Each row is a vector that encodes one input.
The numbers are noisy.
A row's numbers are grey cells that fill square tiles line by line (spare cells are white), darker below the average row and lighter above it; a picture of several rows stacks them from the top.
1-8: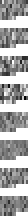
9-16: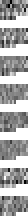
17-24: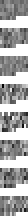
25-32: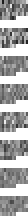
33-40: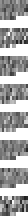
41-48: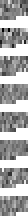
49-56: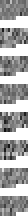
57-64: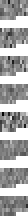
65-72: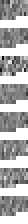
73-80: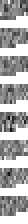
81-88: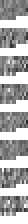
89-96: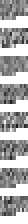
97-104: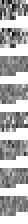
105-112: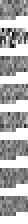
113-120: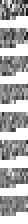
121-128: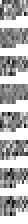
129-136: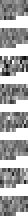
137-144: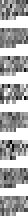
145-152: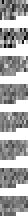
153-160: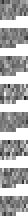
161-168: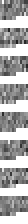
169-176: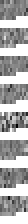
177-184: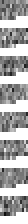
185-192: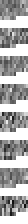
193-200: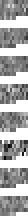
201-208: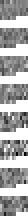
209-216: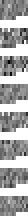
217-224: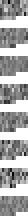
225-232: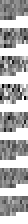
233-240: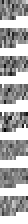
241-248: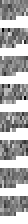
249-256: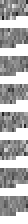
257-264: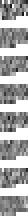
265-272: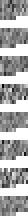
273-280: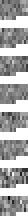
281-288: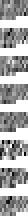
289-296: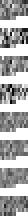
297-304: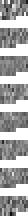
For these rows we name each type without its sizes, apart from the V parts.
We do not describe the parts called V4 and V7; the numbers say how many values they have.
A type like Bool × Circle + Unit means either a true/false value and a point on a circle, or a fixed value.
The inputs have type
((Bool × Bool × Bool + Unit) × V7 + Label) × V4.
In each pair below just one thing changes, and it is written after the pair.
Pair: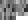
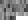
one of the three true/false values
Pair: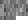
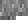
the value of V7
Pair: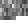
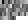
the value of V4
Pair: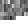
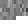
the value of V7
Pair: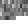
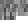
one of the three true/false values
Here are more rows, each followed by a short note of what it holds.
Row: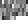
a label and a value of V4
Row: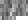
a label and a value of V4
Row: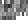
a label and a value of V4
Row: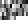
a label and a value of V4
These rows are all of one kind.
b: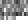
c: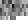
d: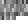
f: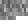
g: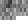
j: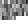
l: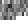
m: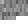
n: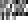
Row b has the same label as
c and l.
